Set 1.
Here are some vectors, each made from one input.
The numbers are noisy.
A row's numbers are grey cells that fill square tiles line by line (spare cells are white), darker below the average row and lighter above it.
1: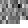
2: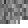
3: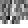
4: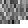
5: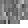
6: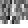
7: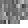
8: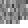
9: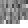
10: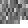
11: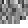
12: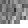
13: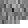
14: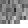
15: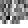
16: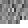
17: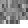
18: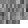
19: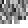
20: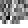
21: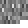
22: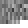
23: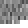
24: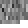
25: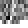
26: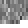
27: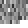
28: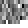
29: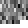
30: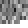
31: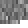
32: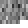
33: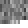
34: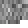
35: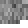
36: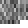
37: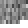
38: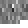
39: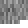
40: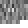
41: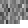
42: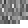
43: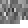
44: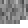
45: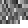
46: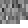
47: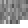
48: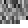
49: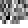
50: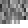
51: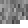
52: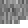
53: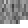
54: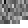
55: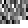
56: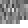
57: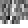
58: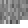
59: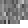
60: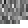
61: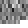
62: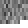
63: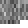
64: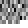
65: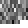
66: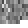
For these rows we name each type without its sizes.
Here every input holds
either a point on each of two circles, or a fixed value.
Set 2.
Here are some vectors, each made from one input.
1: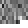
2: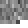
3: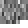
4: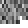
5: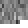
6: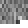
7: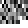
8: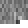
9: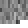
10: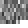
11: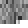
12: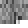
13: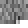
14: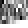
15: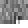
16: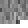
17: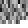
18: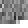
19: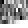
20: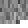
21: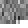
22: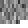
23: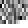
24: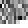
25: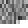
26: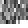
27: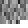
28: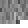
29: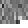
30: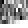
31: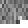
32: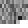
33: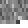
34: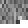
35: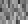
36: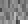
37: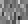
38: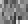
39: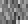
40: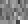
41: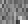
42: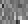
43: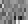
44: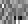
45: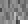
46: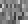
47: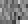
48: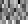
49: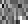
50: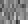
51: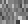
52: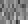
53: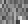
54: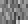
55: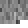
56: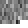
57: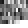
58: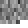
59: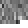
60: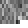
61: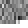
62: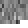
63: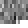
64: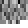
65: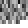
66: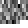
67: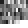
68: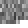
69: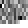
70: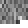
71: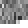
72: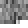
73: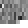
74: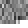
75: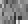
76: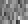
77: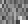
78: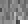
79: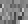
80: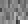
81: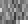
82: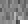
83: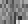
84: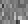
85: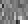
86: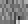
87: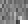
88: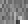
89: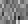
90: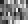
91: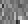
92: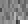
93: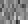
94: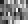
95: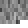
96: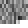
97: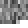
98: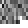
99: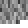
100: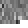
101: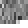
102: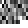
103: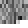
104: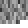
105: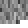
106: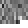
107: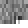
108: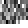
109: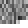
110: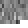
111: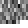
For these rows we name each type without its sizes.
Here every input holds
a list of points on a circle.
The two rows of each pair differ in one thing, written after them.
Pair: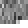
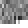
the place on the circle in item 2 of the list
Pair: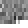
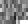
the place on the circle in item 2 of the list
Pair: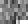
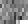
the place on the circle in item 1 of the list
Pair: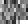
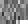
the place on the circle in item 2 of the list
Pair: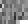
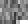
the place on the circle in item 1 of the list
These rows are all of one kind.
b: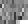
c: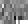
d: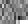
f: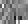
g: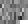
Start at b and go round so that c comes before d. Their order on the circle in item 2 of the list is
b, f, c, d, g.
